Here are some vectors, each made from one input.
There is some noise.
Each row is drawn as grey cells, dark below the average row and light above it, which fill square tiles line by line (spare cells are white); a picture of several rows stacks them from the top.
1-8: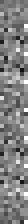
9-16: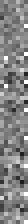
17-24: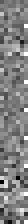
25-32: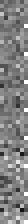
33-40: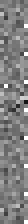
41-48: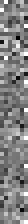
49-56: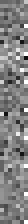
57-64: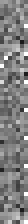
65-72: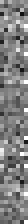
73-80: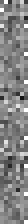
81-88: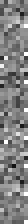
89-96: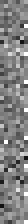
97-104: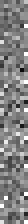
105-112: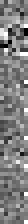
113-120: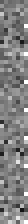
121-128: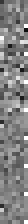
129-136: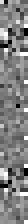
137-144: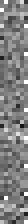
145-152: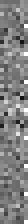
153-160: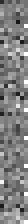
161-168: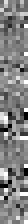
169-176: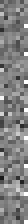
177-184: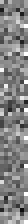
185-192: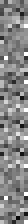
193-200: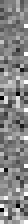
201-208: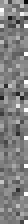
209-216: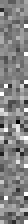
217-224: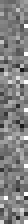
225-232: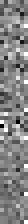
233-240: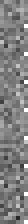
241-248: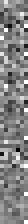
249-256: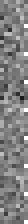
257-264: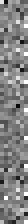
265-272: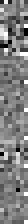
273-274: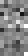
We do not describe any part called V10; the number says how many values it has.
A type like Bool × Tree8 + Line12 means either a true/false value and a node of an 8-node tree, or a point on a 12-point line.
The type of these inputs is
List2(Bool × V10).
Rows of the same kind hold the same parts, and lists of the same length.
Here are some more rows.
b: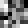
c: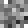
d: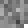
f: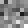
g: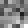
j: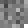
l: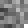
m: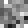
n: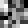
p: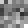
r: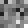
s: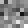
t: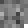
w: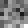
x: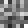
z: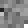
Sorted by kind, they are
b, n
c, d, j, l, m, t, x, z
f, g, p, r, s, w

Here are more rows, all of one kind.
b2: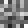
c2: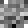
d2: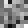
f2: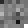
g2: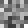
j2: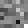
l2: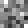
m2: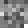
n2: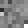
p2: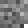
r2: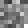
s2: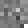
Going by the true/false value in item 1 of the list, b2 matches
c2, d2, g2 and l2.
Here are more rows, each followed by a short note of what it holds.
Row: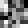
the empty list
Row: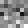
a list of one item
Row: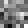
a list of two items
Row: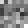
a list of one item
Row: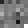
a list of two items
